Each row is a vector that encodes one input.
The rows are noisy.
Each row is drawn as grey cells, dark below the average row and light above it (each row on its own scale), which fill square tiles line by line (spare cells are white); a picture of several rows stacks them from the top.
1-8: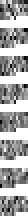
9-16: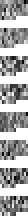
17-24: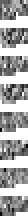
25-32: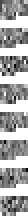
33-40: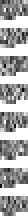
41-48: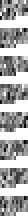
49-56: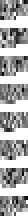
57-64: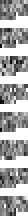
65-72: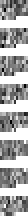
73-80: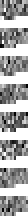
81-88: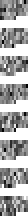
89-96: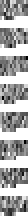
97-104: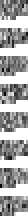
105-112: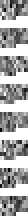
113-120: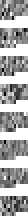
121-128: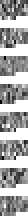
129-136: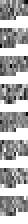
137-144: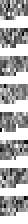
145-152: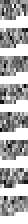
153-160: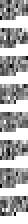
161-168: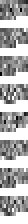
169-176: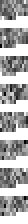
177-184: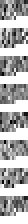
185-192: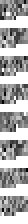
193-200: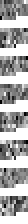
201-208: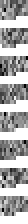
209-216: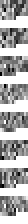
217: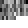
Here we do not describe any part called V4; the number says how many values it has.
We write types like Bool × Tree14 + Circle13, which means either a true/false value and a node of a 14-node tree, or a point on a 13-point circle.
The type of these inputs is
Bool × V4 + Line5 × (Tree9 + Unit) + Line8 × Line8.
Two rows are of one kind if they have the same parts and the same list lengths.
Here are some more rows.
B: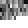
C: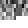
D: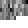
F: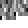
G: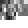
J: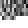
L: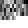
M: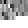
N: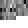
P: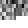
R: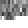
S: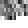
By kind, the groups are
B, D, L, N
C, J, P
F, G, R, S
M

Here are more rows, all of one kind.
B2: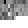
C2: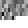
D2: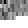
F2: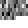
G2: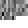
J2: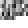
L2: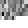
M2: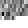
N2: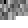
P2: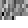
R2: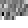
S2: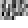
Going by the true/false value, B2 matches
D2 and N2.
